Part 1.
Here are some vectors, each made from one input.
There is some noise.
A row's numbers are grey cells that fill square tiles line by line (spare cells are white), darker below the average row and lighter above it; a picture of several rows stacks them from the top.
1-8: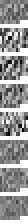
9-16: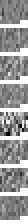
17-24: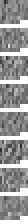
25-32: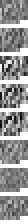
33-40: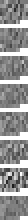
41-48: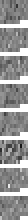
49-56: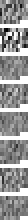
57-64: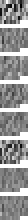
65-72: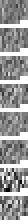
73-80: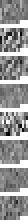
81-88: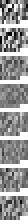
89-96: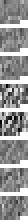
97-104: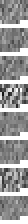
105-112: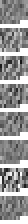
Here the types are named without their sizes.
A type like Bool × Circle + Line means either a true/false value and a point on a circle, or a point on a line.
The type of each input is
Circle + Unit.
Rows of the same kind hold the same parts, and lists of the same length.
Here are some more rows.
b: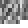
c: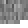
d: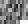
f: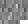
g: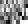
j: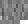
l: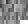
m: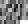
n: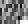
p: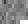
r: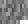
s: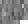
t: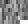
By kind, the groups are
b, c, d, f, j, l, m, n, p, r, s, t
g

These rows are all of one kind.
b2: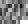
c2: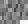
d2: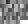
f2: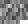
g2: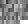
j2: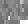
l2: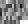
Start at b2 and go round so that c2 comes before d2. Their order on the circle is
b2, c2, f2, d2, g2, l2, j2.
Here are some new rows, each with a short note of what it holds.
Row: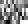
a fixed value
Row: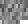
a point on a circle
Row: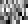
a fixed value
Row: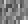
a point on a circle
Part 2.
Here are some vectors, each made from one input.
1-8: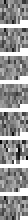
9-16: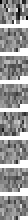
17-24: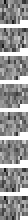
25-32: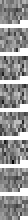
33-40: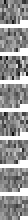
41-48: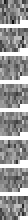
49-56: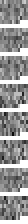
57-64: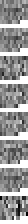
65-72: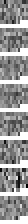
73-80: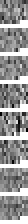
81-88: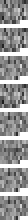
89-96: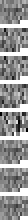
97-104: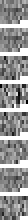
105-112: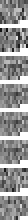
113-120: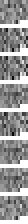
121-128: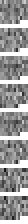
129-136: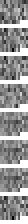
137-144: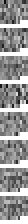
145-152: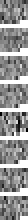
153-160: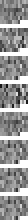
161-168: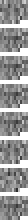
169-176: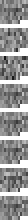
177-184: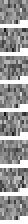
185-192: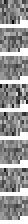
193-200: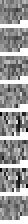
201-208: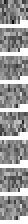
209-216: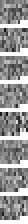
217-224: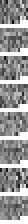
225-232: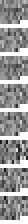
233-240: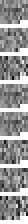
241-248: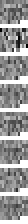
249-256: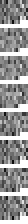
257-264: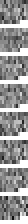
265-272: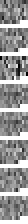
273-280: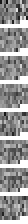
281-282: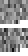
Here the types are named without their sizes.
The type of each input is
Line.
